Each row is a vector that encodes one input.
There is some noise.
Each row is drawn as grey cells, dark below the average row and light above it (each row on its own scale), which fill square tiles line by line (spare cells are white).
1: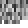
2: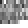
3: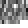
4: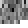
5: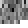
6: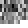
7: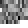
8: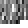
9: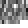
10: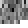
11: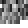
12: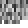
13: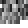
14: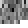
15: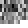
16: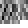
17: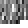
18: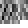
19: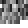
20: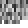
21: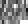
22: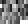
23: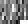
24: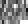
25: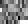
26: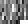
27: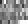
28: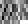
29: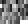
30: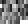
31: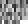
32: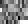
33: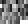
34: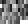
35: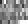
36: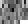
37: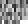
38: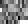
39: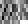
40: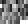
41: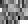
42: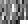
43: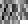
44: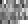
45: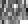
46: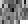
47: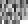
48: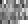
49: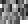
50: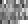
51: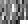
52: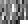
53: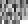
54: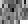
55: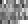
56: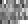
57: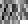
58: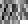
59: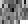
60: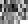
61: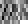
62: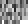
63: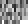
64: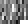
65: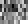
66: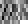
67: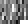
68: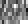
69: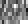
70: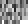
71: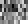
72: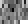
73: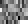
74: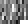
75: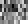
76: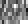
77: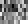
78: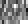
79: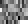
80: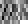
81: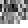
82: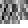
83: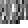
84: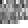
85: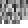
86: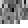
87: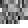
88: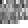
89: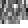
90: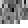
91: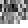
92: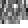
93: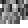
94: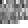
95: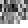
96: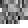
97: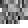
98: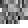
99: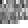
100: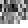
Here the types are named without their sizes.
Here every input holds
a point on a circle.
